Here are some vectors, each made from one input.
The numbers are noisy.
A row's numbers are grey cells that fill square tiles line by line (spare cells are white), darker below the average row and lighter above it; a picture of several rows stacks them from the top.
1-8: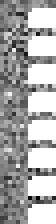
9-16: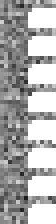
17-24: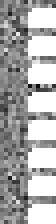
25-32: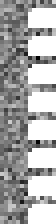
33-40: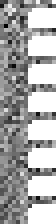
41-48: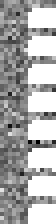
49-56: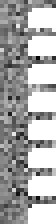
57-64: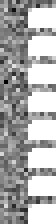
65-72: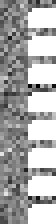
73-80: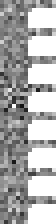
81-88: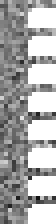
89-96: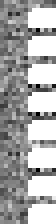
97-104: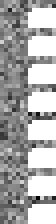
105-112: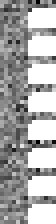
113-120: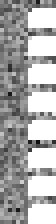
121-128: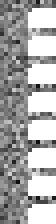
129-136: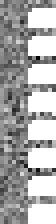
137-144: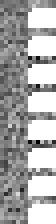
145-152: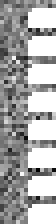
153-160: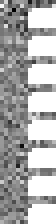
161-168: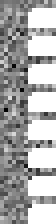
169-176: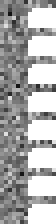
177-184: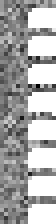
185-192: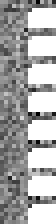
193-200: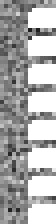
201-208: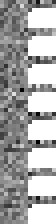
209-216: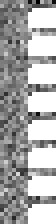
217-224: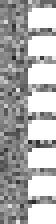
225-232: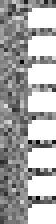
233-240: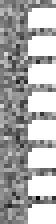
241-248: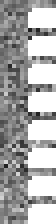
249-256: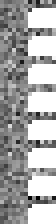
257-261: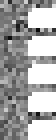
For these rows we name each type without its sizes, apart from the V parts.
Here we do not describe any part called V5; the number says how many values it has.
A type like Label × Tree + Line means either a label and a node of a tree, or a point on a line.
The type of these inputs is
Bool × Line + (Label + Tree) × V5.
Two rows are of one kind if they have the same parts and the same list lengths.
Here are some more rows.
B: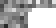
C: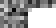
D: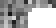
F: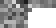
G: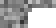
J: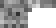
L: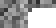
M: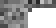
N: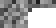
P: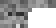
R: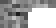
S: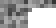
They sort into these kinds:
B, G
C, L, M, N
D, F, J, P, R, S

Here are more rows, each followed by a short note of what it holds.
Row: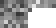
a node of a tree and a value of V5
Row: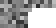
a point on a line and a true/false value
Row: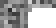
a node of a tree and a value of V5
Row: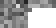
a node of a tree and a value of V5
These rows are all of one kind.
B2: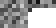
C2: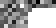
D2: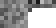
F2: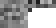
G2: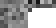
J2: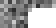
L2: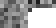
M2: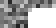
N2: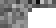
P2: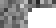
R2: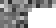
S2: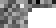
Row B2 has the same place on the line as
C2, D2 and F2.
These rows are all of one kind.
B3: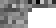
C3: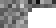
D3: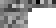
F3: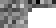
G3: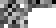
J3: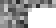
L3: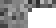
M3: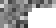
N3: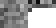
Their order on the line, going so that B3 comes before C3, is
J3, D3, B3, F3, C3, M3, N3, L3, G3.
